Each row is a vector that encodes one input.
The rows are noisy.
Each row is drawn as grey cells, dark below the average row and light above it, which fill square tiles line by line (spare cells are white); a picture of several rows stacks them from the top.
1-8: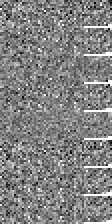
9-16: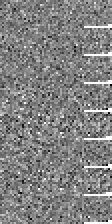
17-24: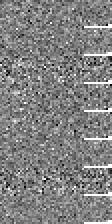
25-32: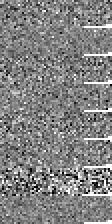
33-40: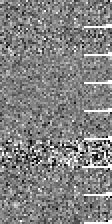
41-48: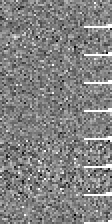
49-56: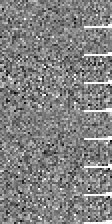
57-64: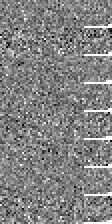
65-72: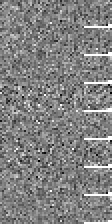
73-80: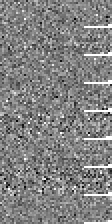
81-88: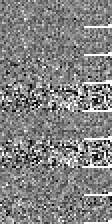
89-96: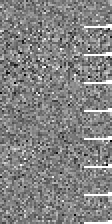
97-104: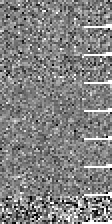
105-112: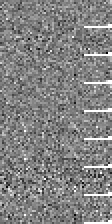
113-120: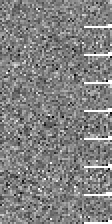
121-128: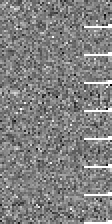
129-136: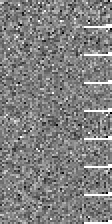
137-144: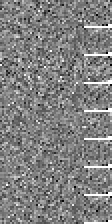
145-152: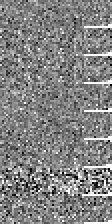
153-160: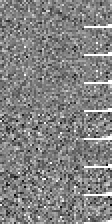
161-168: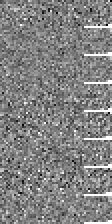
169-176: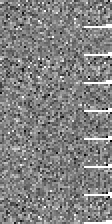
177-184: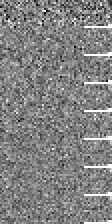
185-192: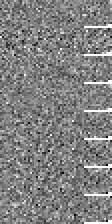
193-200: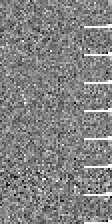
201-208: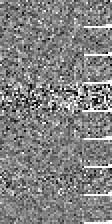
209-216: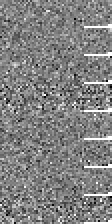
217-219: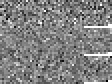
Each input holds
a list of up to two items, each a point on a 7-point line and a true/false value.
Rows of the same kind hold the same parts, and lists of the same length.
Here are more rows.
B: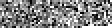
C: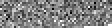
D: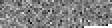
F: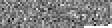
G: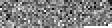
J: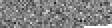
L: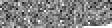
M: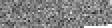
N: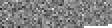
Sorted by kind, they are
B
C, G, L
D, F, J, M, N

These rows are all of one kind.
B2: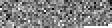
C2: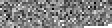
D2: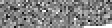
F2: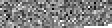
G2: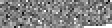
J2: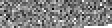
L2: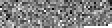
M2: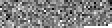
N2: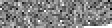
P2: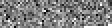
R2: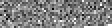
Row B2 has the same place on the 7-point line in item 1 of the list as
L2, M2 and N2.
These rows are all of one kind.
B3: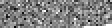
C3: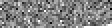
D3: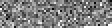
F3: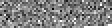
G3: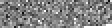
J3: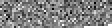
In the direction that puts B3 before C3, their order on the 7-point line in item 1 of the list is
B3, G3, F3, J3, C3, D3.
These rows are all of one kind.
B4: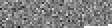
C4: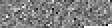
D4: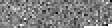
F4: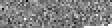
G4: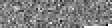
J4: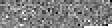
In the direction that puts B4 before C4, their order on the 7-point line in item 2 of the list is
B4, D4, J4, C4, F4, G4.
